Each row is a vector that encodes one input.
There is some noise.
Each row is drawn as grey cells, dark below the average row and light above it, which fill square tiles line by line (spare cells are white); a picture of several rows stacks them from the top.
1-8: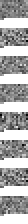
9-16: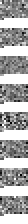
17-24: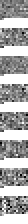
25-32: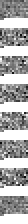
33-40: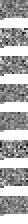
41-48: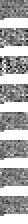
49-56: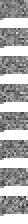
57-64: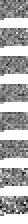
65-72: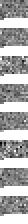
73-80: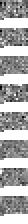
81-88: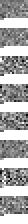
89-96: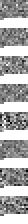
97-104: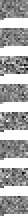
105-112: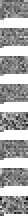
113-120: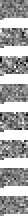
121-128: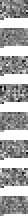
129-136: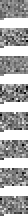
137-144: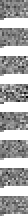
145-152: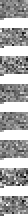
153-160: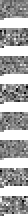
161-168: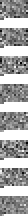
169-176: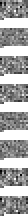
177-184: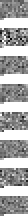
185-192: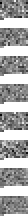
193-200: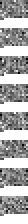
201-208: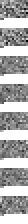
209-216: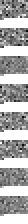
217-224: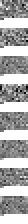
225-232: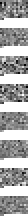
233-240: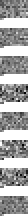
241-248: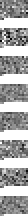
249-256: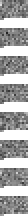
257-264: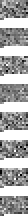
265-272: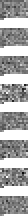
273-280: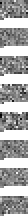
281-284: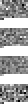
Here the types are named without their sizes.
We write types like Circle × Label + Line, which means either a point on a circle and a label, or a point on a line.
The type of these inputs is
Bool × Bool × Bool + Circle × Tree × (Tree + Unit) + Unit.
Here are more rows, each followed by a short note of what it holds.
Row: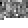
three true/false values
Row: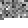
a point on a circle and a node of a tree
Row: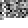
a fixed value
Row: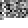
a fixed value
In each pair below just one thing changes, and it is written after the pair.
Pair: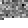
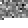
the node of the tree
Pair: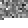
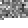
the place on the circle
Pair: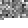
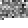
the place on the circle
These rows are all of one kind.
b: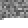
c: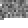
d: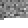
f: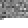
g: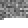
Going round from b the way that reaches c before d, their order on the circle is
b, f, c, g, d.
